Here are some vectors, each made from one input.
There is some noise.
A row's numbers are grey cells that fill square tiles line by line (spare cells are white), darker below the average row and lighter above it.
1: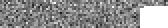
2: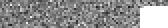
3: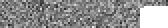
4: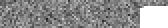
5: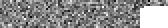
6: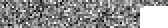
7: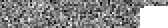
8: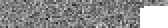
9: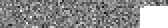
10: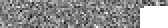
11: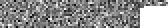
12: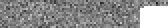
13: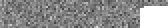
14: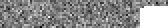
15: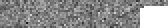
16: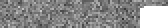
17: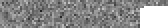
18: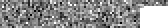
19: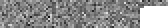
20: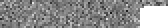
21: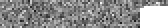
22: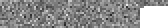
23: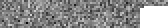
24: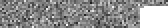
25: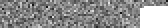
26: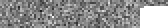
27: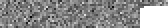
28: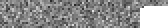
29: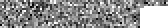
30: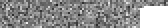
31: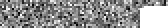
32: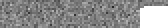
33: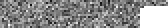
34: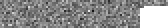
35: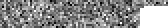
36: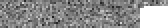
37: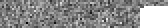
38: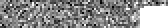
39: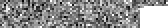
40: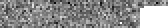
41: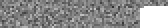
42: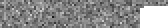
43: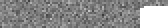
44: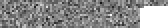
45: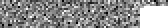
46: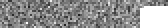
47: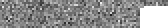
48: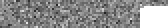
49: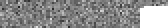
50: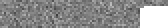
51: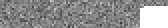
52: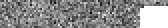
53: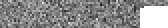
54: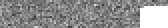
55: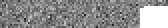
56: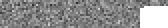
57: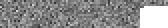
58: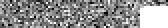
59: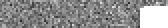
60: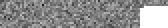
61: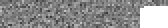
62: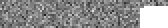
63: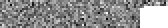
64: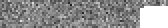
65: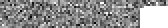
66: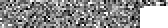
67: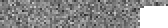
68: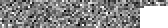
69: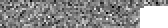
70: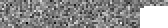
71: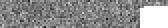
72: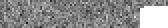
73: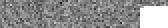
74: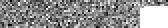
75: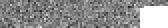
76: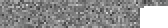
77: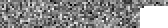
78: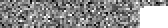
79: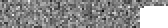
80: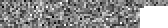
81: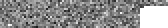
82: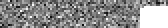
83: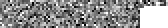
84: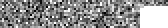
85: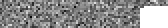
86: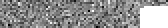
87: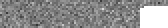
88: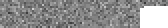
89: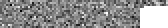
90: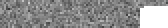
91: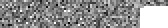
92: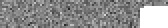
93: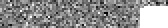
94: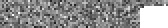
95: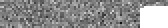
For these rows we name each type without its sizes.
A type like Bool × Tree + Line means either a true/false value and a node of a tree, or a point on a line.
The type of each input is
(Circle + Unit) × Line × (Tree + Unit).
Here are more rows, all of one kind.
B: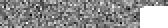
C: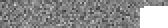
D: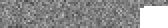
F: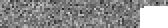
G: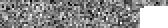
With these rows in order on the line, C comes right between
B and F.
